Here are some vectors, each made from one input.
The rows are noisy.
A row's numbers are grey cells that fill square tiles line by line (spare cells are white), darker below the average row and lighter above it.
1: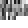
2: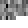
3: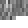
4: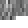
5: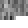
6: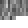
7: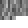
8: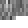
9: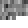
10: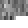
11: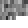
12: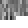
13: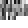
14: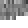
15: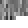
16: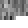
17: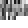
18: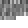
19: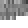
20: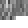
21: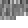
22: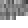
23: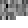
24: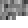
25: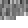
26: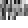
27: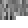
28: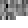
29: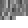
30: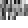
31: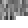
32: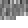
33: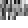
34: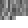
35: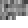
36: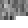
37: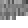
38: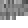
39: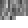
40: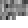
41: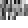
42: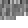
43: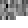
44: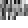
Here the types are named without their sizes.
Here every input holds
either a point on a circle, or a fixed value.
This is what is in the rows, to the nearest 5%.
About 80% of them hold a point on a circle. The rest hold a fixed value.
